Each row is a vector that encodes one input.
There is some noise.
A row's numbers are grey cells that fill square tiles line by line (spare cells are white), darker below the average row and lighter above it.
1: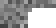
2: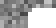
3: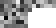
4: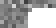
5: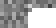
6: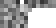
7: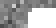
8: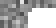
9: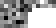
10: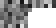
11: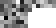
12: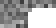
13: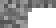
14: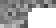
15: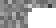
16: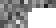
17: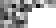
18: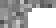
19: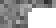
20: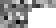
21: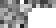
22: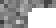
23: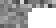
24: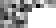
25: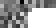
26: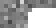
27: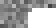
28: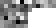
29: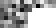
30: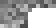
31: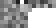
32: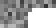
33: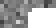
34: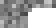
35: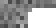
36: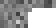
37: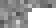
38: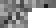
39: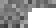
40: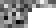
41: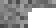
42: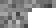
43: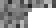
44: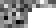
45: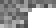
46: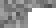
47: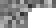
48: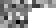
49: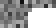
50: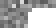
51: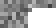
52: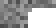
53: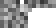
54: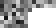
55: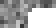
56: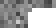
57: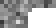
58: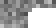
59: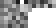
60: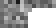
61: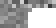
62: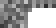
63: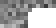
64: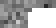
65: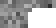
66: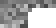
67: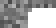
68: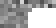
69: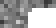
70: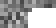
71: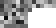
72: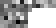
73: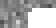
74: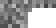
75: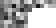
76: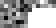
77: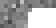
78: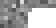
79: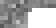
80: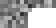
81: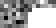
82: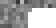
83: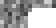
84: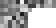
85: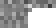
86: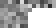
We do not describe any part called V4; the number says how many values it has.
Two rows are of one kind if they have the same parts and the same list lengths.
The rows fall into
4 kinds.
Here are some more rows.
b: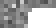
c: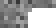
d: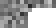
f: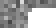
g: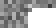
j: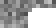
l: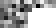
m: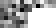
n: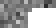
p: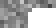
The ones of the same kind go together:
b, f, n, p
c, g
d, j
l, m

